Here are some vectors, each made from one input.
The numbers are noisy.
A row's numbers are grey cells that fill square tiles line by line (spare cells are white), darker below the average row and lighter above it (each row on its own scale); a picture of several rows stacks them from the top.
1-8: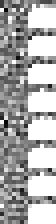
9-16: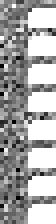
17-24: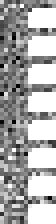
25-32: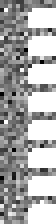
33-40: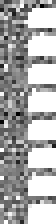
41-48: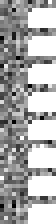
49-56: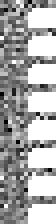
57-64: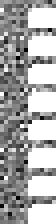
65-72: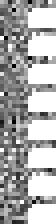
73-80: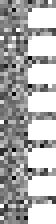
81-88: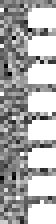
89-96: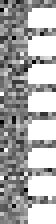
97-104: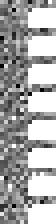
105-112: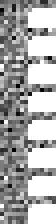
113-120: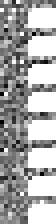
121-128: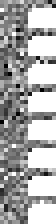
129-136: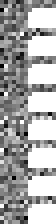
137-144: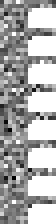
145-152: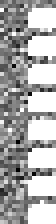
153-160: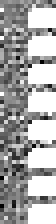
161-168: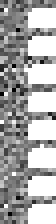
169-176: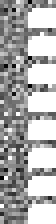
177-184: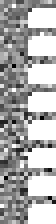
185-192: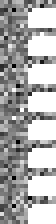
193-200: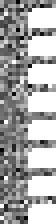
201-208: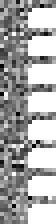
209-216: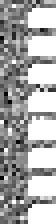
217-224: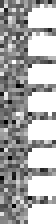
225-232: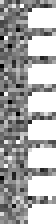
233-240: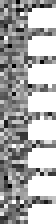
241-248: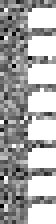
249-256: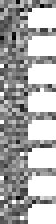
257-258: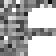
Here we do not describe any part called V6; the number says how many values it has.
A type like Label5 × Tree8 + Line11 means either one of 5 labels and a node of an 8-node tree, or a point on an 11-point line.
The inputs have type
Bool × V6 × V6 + List3(Line5).
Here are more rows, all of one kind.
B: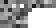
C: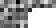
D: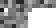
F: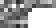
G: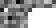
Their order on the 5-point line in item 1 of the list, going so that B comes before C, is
B, F, C, G, D.
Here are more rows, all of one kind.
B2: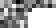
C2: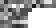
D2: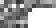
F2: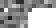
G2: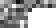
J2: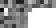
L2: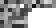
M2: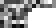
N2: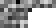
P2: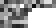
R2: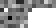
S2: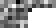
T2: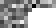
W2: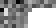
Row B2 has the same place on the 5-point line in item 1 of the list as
G2, N2 and S2.
